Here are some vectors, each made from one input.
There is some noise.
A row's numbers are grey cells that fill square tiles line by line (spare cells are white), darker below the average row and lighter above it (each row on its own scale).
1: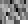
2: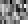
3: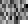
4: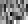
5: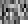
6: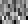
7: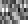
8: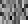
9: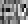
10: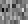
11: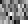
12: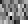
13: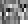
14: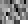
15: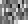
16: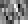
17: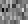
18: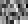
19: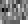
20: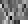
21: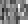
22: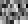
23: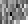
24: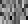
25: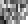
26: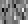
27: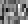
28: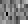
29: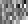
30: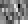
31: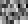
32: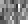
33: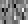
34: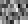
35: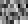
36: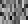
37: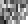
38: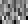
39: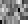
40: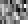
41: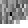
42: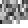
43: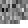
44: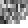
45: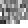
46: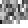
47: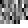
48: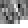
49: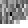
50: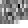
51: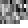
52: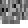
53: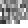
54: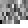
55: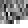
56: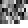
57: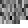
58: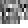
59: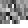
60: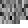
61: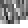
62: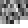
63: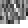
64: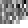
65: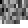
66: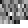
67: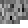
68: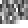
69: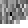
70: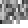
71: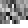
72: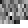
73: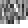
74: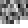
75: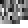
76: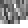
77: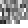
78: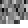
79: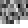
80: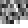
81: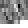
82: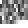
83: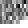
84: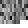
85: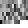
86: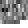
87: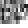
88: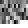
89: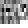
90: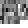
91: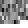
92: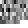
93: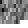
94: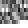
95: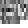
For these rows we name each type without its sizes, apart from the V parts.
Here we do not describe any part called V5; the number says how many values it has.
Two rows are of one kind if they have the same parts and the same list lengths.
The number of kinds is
2.
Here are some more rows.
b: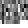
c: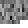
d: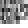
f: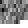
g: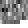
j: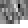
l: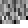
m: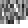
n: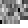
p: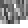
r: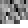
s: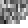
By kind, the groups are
b, c, d, f, g, j, m, p
l, n, r, s

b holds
a node of each of two trees.
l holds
a node of a tree and a value of V5.
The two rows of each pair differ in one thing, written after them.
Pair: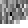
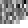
the value of V5
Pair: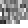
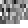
the value of V5
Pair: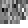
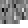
the value of V5
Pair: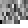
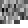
the node of the tree
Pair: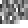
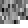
the node of the tree
